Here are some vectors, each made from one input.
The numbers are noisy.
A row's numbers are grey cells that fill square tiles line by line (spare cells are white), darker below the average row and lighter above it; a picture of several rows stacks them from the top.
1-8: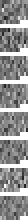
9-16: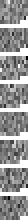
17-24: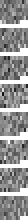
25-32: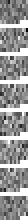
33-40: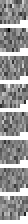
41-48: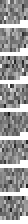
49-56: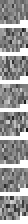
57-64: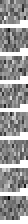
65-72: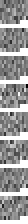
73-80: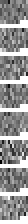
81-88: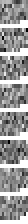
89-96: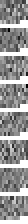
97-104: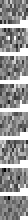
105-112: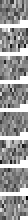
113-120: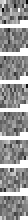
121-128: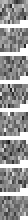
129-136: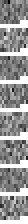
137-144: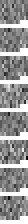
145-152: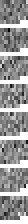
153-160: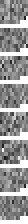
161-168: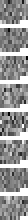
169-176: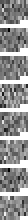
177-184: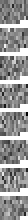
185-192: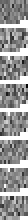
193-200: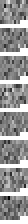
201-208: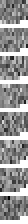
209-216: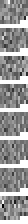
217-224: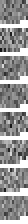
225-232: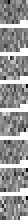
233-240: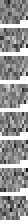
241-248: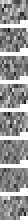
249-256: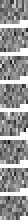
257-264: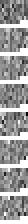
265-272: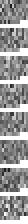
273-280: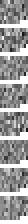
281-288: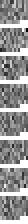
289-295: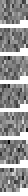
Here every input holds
either a point on a 10-point line, or three true/false values.
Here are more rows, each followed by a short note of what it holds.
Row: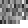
a point on a 10-point line
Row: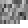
a point on a 10-point line
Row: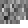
three true/false values
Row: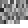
a point on a 10-point line
